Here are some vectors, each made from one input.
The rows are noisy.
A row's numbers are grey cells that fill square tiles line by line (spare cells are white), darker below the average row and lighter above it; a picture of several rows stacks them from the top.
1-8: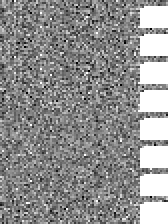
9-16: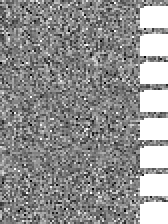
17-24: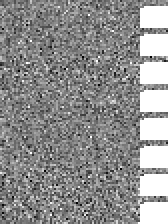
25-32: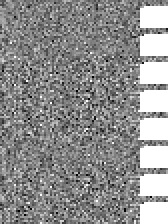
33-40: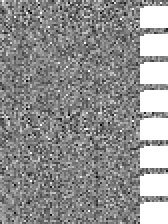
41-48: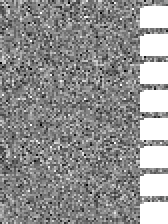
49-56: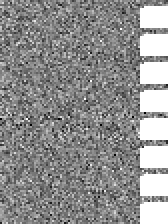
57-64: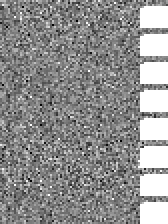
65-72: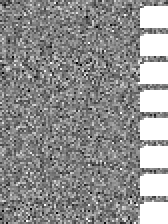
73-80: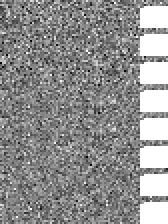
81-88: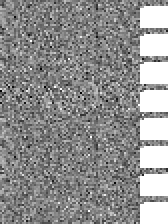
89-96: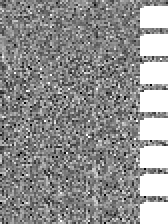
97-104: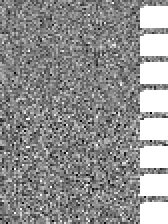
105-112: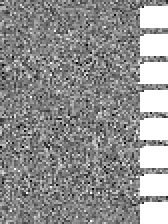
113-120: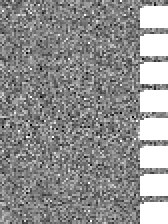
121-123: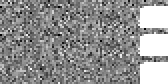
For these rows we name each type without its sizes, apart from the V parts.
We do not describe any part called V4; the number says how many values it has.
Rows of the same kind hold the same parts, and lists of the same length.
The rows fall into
2 kinds.
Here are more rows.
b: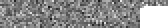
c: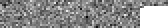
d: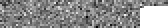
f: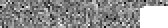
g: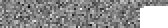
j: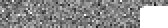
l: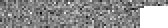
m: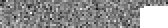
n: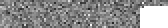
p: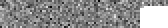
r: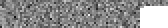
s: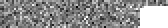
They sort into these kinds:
b, c, d, g, j, l, m, n, p, r
f, s

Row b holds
a point on a line and a value of V4.
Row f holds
a label and a value of V4.
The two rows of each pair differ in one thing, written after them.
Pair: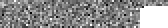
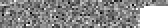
the value of V4
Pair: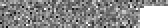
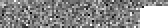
the value of V4
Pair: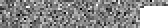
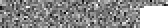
the value of V4
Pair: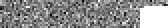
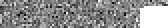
the value of V4
